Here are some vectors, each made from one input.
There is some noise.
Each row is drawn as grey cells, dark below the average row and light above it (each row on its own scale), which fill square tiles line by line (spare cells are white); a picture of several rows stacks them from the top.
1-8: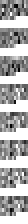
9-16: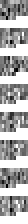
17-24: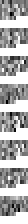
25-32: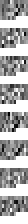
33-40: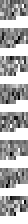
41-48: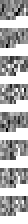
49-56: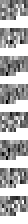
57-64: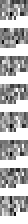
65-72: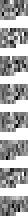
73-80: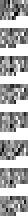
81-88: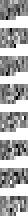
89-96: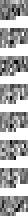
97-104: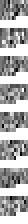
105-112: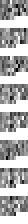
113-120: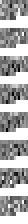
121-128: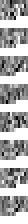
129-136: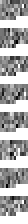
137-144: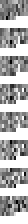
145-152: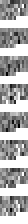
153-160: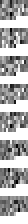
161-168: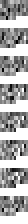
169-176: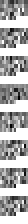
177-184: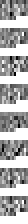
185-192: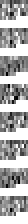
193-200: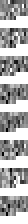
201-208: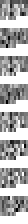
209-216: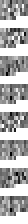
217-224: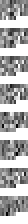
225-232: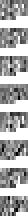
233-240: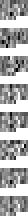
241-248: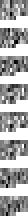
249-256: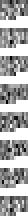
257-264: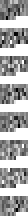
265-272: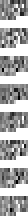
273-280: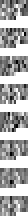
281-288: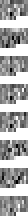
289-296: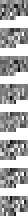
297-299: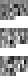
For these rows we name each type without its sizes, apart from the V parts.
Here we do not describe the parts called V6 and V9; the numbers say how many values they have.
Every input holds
either a node of a tree, or a true/false value, a value of V6 and a value of V9.
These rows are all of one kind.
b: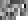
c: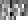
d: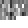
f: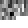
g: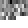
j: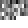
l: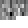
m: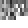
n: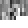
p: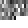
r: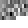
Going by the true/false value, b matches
n and r.
